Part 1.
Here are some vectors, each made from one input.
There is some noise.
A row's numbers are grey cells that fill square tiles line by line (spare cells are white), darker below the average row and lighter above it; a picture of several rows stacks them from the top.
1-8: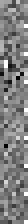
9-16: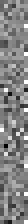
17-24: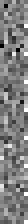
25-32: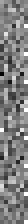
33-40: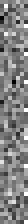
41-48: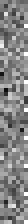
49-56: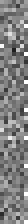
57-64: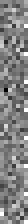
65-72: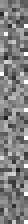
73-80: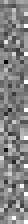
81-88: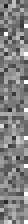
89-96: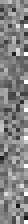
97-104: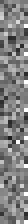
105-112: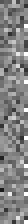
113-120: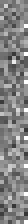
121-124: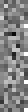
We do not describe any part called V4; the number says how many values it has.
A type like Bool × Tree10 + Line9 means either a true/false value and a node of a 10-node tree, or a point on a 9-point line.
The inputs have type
Bool × (Circle9 + Unit) × V4.
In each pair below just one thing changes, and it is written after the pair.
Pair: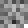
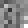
the place on the 9-point circle
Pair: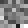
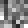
the true/false value
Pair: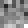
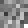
the true/false value
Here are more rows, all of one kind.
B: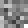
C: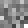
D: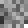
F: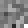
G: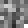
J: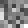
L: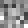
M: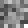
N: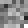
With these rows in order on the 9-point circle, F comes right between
D and G.
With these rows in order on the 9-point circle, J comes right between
B and L.
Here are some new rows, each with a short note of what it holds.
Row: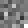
a true/false value and a value of V4
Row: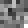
a true/false value and a value of V4
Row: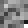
a point on a 9-point circle, a true/false value and a value of V4
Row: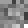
a point on a 9-point circle, a true/false value and a value of V4
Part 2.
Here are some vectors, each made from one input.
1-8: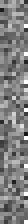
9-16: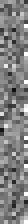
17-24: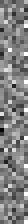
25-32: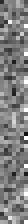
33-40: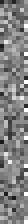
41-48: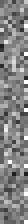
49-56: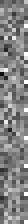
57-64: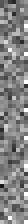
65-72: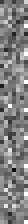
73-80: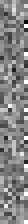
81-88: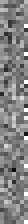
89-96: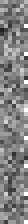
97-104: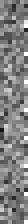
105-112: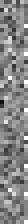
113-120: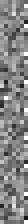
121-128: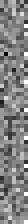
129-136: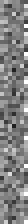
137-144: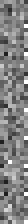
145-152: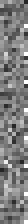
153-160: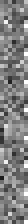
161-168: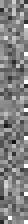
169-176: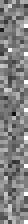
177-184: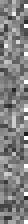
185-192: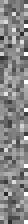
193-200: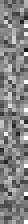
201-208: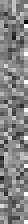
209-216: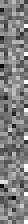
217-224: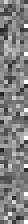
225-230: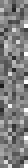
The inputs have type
Bool × Bool × Bool × Bool + Circle9 + Line10.
